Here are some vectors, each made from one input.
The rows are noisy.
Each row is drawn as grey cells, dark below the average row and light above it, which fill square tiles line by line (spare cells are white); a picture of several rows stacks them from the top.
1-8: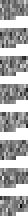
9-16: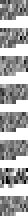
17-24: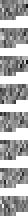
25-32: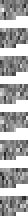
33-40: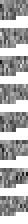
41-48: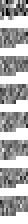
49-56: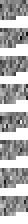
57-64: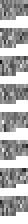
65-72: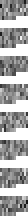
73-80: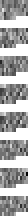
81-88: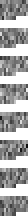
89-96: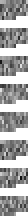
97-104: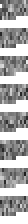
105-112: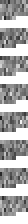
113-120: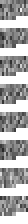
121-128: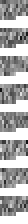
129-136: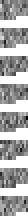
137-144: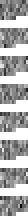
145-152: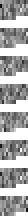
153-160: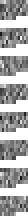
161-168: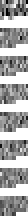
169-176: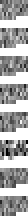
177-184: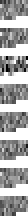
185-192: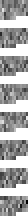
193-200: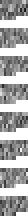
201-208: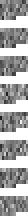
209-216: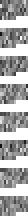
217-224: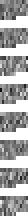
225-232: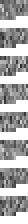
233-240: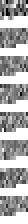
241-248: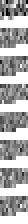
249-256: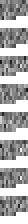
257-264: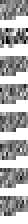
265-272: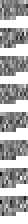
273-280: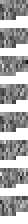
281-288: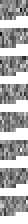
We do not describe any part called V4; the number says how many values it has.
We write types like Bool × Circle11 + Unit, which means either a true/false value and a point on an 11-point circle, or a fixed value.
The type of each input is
List2(Circle9 × V4).
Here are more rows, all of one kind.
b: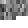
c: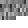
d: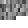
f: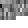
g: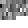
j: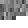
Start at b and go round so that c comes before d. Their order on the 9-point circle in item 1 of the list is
b, j, c, f, g, d.
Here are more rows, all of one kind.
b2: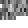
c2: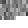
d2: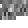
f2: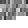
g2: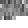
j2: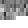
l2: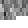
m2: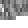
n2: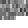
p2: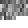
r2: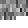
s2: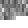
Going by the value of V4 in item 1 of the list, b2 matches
f2, n2 and r2.
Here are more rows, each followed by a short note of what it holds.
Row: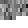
a list of two items
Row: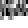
the empty list
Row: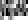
the empty list
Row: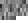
a list of one item
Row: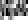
the empty list
